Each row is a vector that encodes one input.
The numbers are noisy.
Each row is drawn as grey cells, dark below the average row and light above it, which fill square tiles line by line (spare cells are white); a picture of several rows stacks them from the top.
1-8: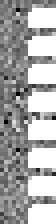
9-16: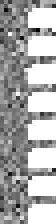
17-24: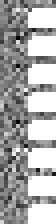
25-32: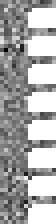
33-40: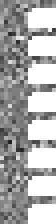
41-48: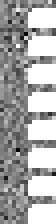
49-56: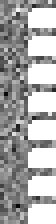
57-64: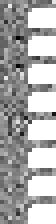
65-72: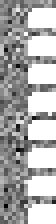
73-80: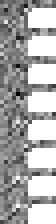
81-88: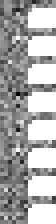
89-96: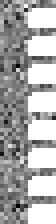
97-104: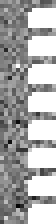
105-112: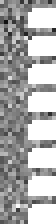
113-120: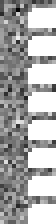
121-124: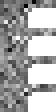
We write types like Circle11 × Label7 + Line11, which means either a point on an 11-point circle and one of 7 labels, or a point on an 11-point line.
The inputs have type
Bool × (Line6 + Tree12).
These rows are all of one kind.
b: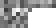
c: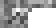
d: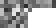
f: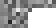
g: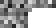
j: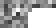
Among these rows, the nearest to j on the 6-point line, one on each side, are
b and d.
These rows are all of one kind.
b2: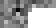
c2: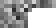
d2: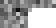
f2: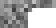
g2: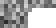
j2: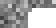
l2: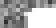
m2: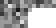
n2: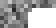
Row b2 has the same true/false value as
d2 and m2.
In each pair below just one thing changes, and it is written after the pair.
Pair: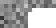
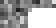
the true/false value
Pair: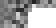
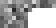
the true/false value
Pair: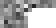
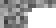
the node of the tree
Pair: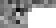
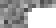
the true/false value
